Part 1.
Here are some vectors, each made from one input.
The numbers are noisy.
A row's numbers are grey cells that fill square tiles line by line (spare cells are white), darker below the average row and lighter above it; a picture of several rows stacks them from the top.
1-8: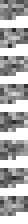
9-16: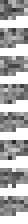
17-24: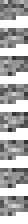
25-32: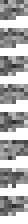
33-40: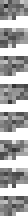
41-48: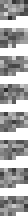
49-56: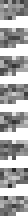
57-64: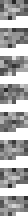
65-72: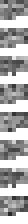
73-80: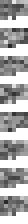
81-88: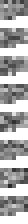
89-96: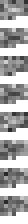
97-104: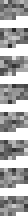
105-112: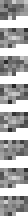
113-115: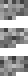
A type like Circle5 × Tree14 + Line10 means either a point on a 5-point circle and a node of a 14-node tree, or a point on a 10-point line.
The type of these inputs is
Circle16.
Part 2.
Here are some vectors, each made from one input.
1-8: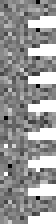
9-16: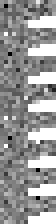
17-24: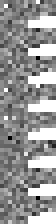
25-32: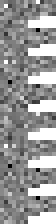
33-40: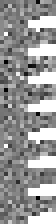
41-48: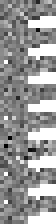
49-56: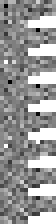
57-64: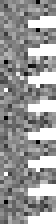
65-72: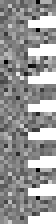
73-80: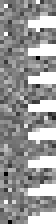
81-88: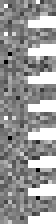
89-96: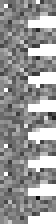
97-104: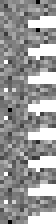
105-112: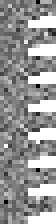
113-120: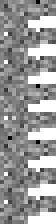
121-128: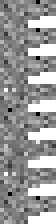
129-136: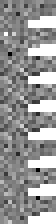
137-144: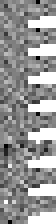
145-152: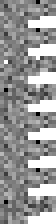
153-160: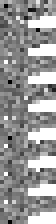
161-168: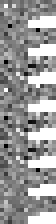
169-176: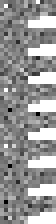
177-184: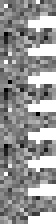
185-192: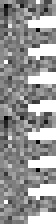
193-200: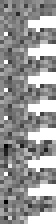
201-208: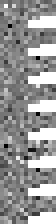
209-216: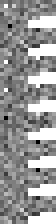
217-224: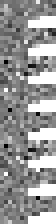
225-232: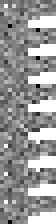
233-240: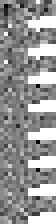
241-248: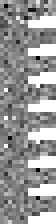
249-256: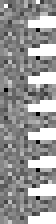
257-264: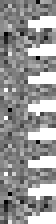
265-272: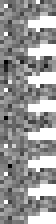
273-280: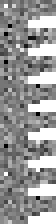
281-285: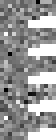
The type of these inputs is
Tree13.
